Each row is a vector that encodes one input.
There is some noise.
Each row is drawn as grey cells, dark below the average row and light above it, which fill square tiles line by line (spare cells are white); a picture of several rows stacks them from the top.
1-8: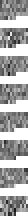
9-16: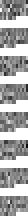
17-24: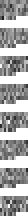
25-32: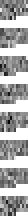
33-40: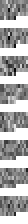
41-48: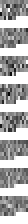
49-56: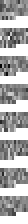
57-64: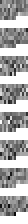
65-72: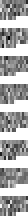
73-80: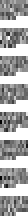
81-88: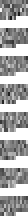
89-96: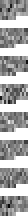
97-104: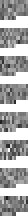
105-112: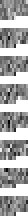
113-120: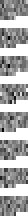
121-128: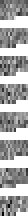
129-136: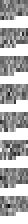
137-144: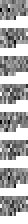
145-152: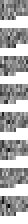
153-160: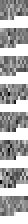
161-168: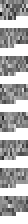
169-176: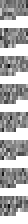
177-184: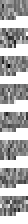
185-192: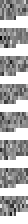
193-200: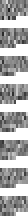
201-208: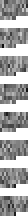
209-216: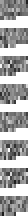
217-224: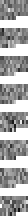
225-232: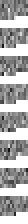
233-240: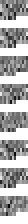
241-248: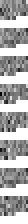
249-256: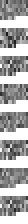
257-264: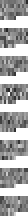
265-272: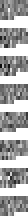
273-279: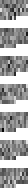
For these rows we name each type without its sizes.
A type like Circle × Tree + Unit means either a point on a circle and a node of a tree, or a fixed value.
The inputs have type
Circle × List(Line).
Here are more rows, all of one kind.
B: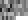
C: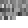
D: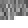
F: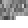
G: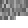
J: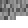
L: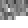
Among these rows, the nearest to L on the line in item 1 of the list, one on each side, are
F and G.
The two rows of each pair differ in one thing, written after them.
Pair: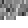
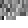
the place on the line in item 2 of the list
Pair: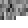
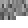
the place on the circle
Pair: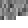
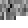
the place on the circle
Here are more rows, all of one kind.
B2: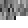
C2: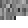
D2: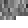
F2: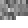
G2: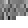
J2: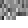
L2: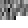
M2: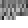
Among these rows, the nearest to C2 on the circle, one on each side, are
B2 and J2.
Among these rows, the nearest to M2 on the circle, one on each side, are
D2 and F2.
